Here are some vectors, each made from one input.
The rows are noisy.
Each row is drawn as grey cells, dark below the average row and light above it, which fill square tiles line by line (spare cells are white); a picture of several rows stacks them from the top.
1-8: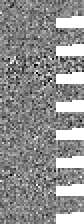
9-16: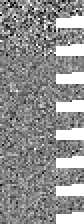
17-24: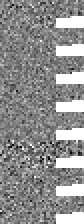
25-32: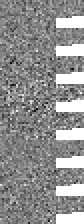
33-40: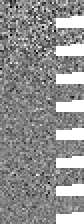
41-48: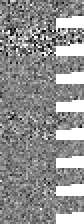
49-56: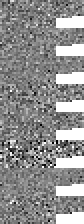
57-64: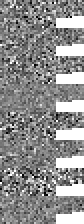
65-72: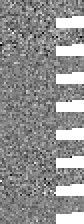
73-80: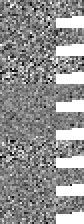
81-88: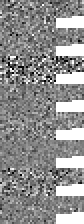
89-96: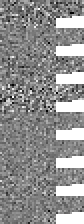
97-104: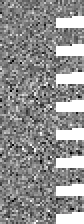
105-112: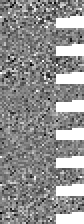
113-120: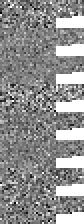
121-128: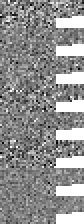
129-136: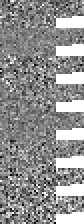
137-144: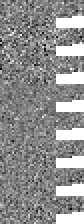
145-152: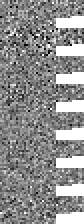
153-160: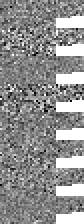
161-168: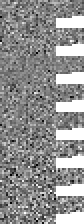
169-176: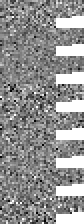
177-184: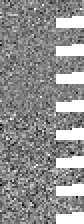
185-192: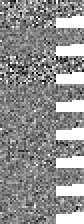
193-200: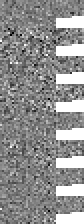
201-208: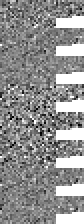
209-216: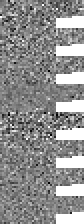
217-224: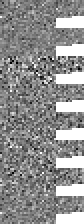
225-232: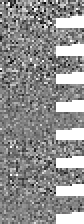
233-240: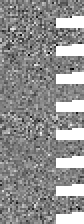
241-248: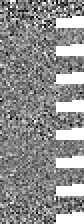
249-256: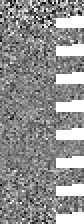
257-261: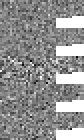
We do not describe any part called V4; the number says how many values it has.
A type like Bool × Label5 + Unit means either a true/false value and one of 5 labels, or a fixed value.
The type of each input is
(Bool × (Tree9 + V4) + Label9) × Tree9.
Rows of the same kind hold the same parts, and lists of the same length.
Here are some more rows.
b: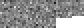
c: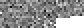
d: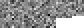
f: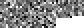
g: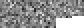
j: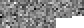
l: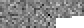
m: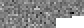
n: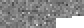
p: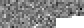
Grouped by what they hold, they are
b, g, j, l, n, p
c
d, f, m

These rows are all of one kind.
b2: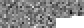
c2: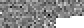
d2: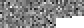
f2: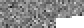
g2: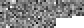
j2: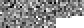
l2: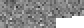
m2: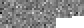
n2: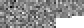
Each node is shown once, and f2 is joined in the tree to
c2 and n2.
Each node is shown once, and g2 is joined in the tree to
b2.
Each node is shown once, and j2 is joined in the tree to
d2 and n2.
